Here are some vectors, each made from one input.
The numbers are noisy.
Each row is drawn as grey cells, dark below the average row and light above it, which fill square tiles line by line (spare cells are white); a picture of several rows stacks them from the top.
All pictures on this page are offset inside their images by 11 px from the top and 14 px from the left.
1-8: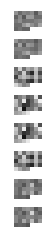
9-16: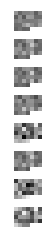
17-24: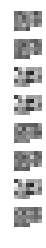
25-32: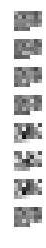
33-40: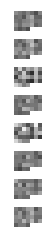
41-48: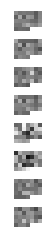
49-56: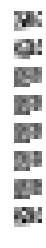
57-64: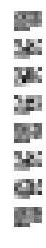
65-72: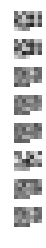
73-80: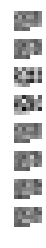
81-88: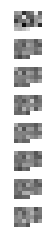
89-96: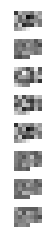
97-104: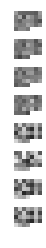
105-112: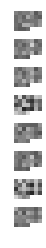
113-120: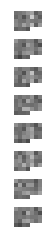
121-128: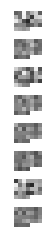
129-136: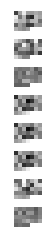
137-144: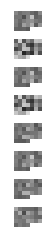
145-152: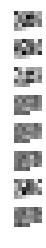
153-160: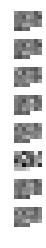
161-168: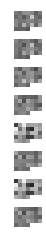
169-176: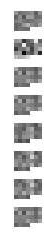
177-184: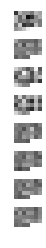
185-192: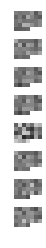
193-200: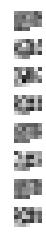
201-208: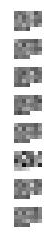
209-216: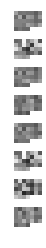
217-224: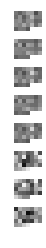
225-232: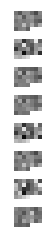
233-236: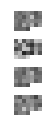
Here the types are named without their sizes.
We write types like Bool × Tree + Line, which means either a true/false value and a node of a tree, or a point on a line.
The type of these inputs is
Bool × Bool × Bool + Line.
